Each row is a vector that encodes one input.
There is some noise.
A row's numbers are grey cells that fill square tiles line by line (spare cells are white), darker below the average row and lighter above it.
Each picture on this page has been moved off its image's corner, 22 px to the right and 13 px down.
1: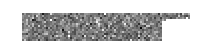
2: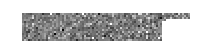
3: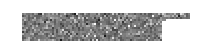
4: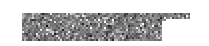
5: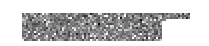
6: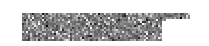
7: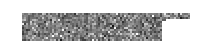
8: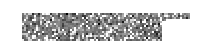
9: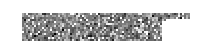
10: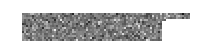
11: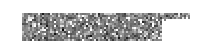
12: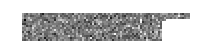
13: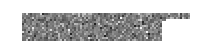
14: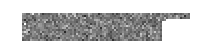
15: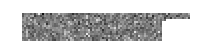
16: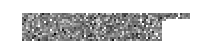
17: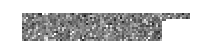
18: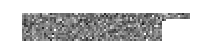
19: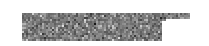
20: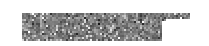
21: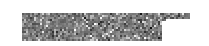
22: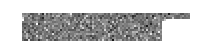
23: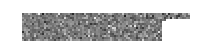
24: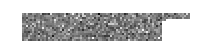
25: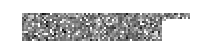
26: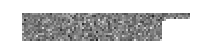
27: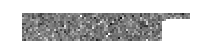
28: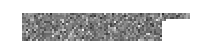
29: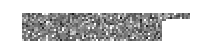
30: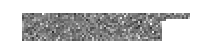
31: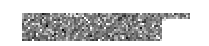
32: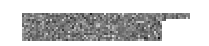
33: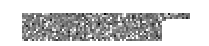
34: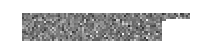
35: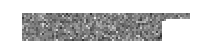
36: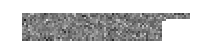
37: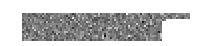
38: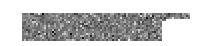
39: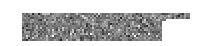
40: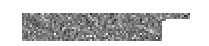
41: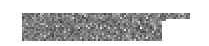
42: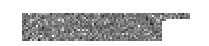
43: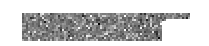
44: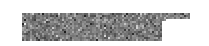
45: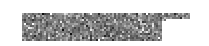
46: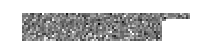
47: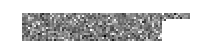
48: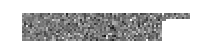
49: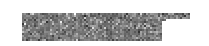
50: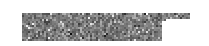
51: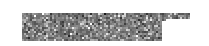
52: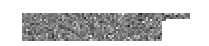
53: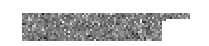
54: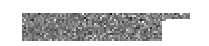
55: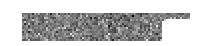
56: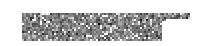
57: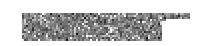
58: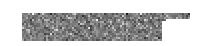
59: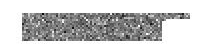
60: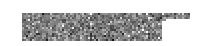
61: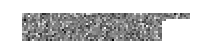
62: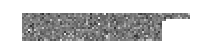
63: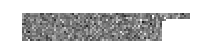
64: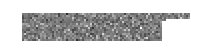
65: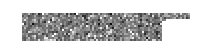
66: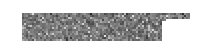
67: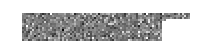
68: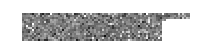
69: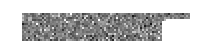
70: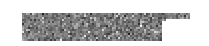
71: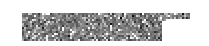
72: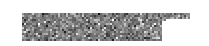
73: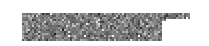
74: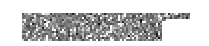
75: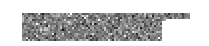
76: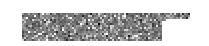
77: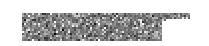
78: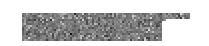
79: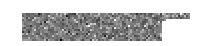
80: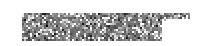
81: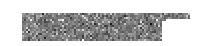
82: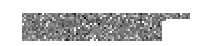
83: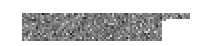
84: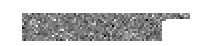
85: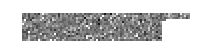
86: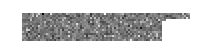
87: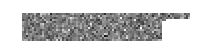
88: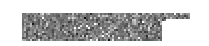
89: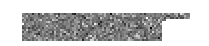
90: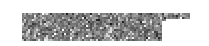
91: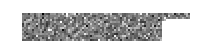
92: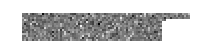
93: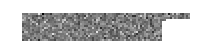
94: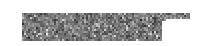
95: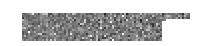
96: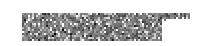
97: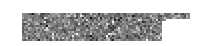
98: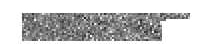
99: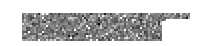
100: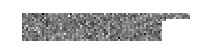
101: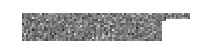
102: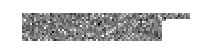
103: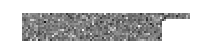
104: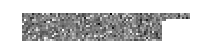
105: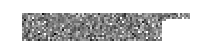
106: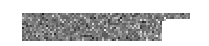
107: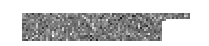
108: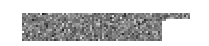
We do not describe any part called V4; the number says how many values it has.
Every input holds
a point on a 5-point line, together with either a point on a 5-point line and a true/false value, or a value of V4.
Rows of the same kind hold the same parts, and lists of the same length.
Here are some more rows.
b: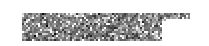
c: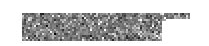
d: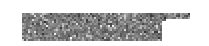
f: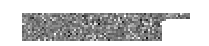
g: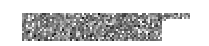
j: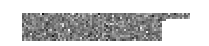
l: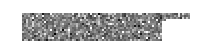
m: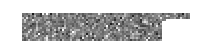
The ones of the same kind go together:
b, d, f, g, j, l
c, m

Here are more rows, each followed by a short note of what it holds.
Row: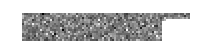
a point on each of two 5-point lines and a true/false value
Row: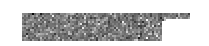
a point on each of two 5-point lines and a true/false value
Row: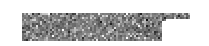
a point on a 5-point line and a value of V4
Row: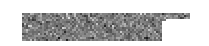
a point on each of two 5-point lines and a true/false value
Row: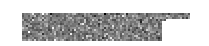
a point on each of two 5-point lines and a true/false value
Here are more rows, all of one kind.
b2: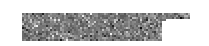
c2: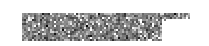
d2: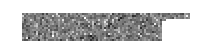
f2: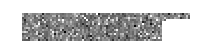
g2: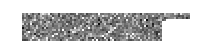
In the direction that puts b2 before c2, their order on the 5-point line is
b2, g2, c2, f2, d2.
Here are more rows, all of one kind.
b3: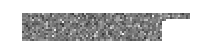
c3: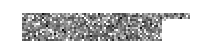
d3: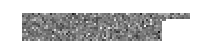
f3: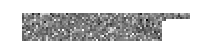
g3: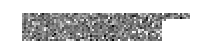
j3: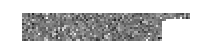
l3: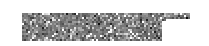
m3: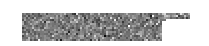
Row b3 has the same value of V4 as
d3 and m3.
